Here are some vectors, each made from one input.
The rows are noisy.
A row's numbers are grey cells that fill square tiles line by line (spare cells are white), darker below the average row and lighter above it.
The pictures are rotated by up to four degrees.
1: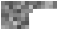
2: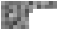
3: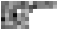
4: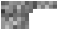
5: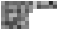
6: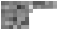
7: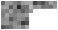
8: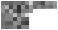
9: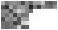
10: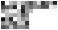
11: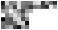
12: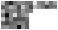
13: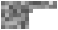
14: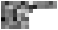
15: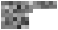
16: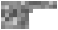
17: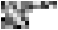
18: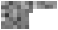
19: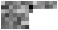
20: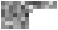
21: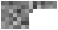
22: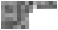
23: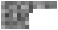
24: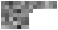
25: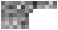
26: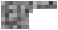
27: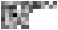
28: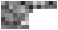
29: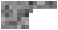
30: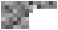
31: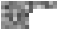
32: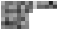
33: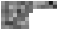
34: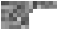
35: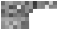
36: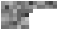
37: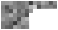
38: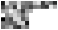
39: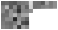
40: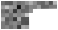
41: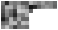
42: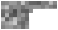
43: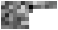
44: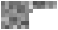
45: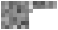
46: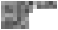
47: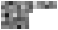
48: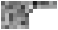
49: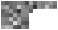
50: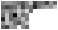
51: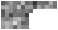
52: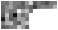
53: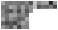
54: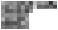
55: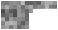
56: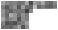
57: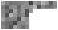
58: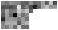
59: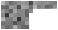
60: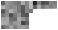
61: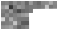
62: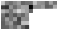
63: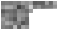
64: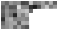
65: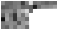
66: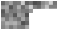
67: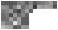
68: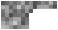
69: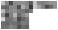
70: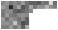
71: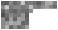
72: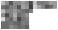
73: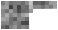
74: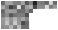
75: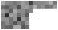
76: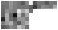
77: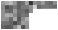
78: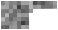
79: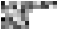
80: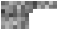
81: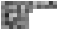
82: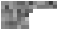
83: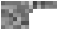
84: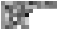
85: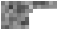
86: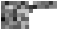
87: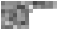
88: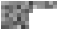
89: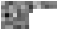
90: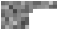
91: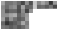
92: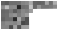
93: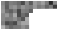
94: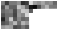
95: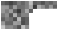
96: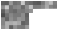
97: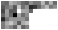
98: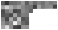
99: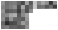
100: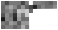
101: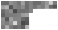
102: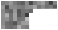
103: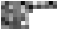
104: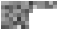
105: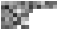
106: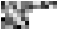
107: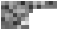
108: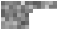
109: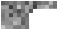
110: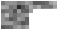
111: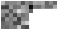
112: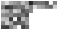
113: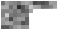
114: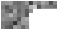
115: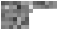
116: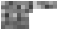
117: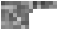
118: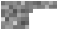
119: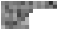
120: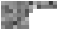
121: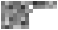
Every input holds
a list of up to two items, each either a point on a 4-point line, or a point on a 5-point line and a true/false value.
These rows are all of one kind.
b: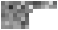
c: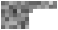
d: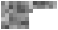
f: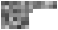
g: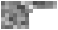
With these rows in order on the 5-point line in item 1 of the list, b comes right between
d and f.
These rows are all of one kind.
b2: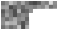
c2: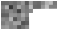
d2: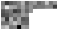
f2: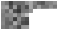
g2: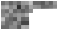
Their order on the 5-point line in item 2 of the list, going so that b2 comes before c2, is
b2, c2, f2, g2, d2.
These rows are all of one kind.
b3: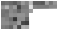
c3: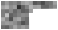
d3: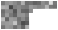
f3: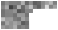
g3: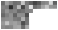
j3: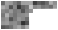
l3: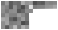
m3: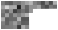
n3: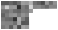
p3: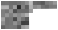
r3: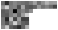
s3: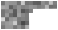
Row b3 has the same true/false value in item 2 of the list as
f3, g3, l3 and n3.
